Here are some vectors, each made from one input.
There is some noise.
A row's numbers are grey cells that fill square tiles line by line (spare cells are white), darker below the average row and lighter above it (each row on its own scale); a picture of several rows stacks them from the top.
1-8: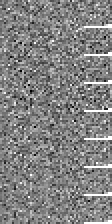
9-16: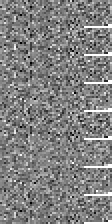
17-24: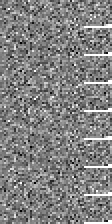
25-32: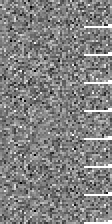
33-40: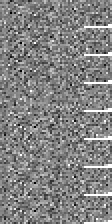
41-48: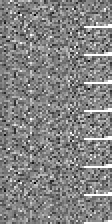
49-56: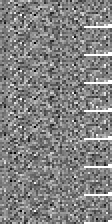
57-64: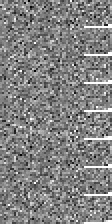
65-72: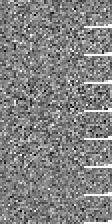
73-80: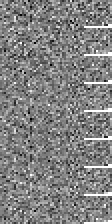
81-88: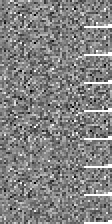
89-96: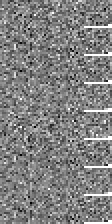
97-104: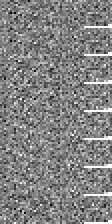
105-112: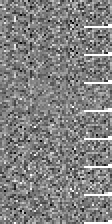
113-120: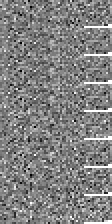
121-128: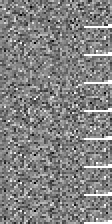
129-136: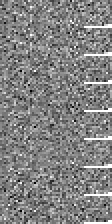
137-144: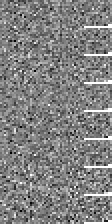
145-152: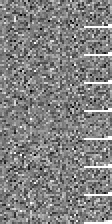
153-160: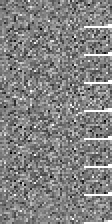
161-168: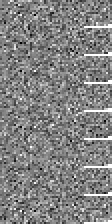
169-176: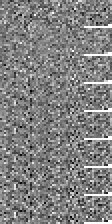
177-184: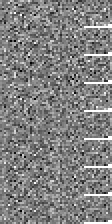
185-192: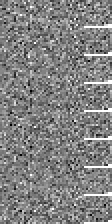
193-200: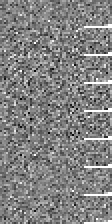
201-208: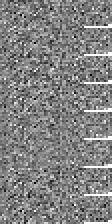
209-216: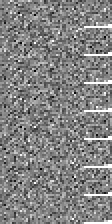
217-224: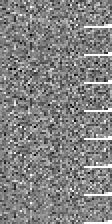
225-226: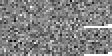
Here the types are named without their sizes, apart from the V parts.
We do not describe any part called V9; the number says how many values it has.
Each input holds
a true/false value, together with either a node of a tree, or a value of V9.
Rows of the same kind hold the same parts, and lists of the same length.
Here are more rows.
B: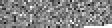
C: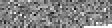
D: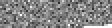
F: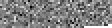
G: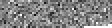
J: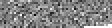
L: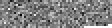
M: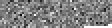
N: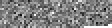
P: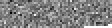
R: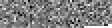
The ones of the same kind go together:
B, D, L, M, N, P
C, F, G, J, R

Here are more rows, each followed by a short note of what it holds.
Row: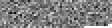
a true/false value and a value of V9
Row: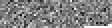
a true/false value and a value of V9
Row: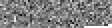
a node of a tree and a true/false value
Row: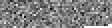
a true/false value and a value of V9
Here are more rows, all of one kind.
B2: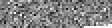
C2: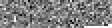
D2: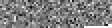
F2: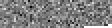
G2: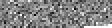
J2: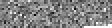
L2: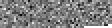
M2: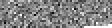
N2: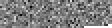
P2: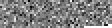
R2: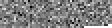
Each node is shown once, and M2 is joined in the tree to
G2 and P2.
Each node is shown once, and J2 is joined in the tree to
L2.
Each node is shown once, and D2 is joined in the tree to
N2.
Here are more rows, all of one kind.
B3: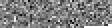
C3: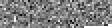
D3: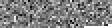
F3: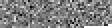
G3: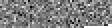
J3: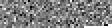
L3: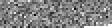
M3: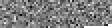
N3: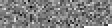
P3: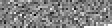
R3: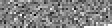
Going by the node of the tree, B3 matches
C3, P3 and R3.
